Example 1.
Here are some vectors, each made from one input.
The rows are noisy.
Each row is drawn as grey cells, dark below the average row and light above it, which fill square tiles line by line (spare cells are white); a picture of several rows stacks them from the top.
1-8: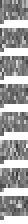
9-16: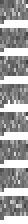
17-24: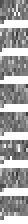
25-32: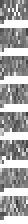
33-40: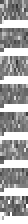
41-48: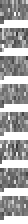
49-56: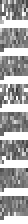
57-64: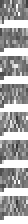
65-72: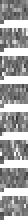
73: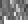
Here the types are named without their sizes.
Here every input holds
a label.
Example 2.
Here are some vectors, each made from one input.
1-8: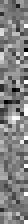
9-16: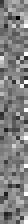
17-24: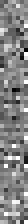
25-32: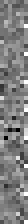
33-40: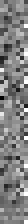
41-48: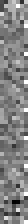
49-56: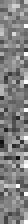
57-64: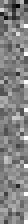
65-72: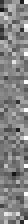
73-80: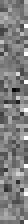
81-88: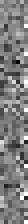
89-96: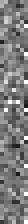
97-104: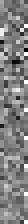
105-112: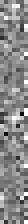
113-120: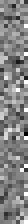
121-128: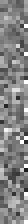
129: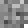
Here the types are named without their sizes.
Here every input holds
four true/false values.
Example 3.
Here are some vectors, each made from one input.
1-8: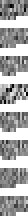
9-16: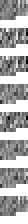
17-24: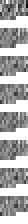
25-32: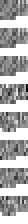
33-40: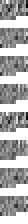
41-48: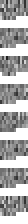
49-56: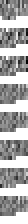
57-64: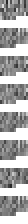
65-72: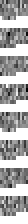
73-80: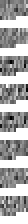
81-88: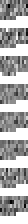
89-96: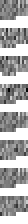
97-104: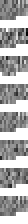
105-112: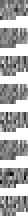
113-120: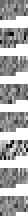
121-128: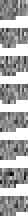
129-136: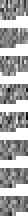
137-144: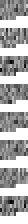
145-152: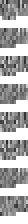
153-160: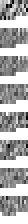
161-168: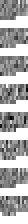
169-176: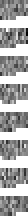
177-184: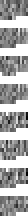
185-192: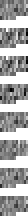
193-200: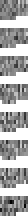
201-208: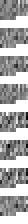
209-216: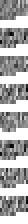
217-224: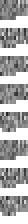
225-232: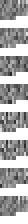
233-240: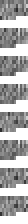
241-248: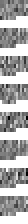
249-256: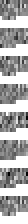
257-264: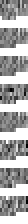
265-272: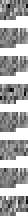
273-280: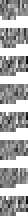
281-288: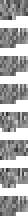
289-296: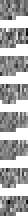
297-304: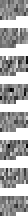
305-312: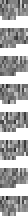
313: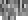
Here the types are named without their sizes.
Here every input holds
either a fixed value, or a node of a tree.
